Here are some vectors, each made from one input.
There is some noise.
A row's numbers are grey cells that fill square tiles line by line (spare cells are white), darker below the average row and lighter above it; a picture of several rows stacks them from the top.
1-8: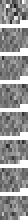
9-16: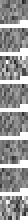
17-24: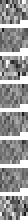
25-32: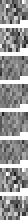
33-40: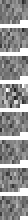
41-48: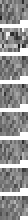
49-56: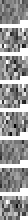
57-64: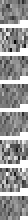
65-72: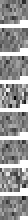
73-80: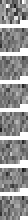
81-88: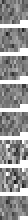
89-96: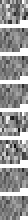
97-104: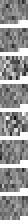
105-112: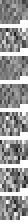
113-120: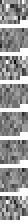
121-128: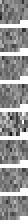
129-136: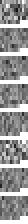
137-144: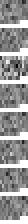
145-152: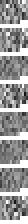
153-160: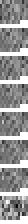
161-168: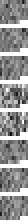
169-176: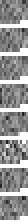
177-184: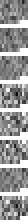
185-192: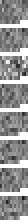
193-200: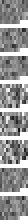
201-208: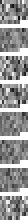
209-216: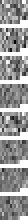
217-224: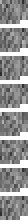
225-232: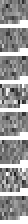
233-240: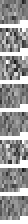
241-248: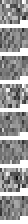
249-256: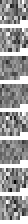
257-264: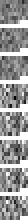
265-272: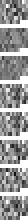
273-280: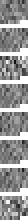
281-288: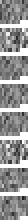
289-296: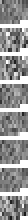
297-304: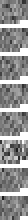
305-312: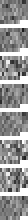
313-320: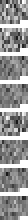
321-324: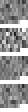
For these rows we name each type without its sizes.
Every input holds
either a point on a line and a true/false value, or a node of a tree.
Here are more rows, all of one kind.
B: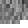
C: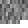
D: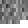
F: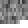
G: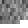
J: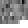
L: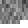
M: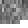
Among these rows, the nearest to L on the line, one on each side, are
B and M.
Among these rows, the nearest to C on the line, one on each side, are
B and J.
